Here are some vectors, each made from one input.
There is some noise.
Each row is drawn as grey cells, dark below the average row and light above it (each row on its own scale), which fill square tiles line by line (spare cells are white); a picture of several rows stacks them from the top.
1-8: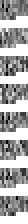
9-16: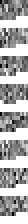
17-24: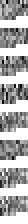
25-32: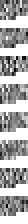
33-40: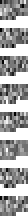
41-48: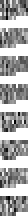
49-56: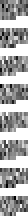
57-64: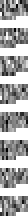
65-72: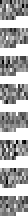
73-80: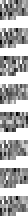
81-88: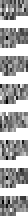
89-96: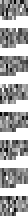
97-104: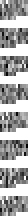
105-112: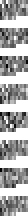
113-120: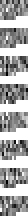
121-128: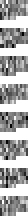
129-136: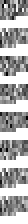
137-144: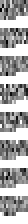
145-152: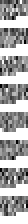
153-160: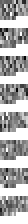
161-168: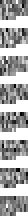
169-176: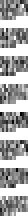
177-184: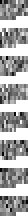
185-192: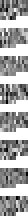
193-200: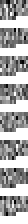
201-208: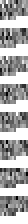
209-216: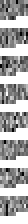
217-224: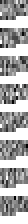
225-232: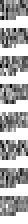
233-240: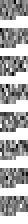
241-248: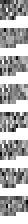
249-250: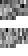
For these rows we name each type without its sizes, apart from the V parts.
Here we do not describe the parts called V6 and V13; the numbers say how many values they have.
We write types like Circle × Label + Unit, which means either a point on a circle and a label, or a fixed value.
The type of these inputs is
Bool × (Label × V13 + Unit) × V6.
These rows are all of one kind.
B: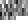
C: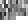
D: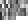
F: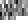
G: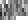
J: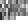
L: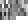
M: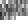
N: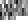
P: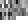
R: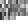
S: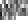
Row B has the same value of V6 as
F, N and P.
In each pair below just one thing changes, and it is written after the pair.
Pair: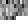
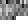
the value of V6
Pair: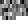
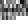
the value of V13
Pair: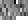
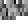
the value of V13
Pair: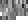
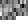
the value of V6
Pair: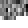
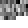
the true/false value
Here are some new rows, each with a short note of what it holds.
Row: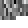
a label, a true/false value, a value of V6 and a value of V13
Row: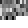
a label, a true/false value, a value of V6 and a value of V13
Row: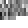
a true/false value and a value of V6
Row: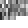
a true/false value and a value of V6
